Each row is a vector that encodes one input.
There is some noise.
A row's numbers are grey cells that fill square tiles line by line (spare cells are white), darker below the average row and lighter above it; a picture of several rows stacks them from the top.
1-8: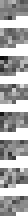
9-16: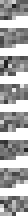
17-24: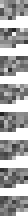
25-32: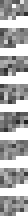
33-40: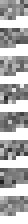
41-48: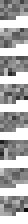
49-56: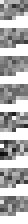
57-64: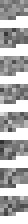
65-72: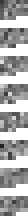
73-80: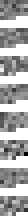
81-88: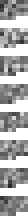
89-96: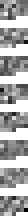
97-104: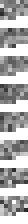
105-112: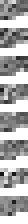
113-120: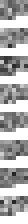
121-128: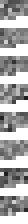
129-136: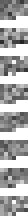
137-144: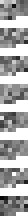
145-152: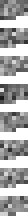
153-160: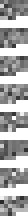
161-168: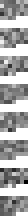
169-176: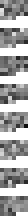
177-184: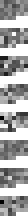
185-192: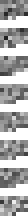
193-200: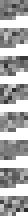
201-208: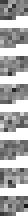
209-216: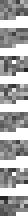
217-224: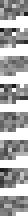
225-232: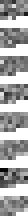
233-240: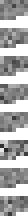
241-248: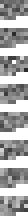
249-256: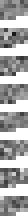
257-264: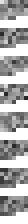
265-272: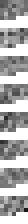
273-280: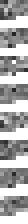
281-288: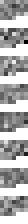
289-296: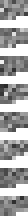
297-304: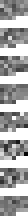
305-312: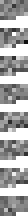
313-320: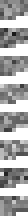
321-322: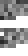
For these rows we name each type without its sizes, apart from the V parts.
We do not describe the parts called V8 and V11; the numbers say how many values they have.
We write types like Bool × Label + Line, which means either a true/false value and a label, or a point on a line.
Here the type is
(Bool × V11 + Line) × V8.
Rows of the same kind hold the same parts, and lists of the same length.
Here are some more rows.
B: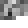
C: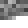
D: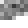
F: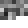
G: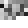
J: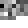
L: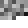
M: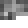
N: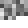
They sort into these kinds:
B, C, D, J, M
F, G, L, N

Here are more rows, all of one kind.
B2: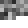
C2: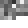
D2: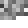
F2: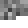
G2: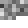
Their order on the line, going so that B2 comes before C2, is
B2, D2, C2, G2, F2.
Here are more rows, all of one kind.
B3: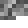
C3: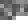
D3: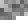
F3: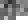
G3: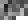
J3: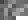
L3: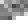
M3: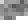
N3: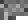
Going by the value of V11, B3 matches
C3, G3 and J3.
